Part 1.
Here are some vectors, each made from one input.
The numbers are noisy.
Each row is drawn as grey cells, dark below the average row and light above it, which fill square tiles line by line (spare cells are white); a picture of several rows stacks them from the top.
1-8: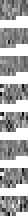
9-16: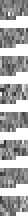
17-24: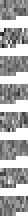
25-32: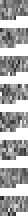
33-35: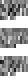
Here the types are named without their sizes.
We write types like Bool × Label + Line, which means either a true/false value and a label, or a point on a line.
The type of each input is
Bool × Bool × Bool + Label.
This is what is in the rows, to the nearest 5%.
About 30% of them hold a label. The rest hold three true/false values.
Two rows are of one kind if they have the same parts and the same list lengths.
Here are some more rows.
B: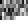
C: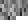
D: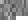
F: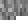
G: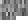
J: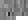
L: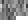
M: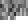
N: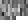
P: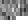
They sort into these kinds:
B, L
C, D, F, G, J, M, N, P

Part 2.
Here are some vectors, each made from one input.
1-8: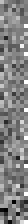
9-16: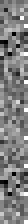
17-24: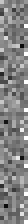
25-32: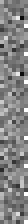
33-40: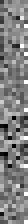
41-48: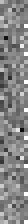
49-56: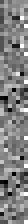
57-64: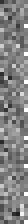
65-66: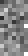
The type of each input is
List2(Line7).
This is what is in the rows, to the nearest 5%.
All of them are lists of up to two points on a 7-point line: about 10% are empty, 45% hold one and 45% two.
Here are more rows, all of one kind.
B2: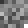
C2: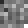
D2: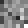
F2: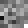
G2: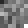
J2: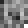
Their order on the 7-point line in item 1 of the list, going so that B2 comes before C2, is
F2, B2, G2, C2, D2, J2.
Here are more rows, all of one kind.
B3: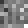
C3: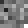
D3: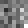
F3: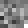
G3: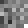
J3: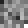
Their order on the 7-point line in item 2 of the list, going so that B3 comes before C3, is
D3, F3, G3, B3, J3, C3.
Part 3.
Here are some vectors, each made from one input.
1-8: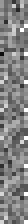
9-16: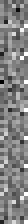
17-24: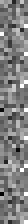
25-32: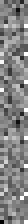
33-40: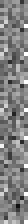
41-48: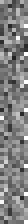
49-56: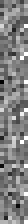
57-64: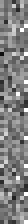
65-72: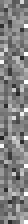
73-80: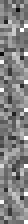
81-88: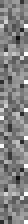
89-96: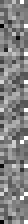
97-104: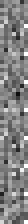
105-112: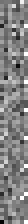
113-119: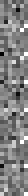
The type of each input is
Line4 + Line9.
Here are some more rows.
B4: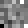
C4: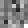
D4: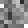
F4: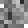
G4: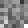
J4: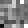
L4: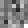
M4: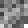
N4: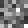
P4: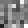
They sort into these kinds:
B4, C4, J4, L4, P4
D4, F4, G4, M4, N4

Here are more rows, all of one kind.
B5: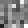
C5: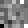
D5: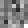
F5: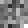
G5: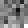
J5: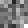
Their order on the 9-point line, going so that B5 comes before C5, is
G5, D5, B5, C5, J5, F5.
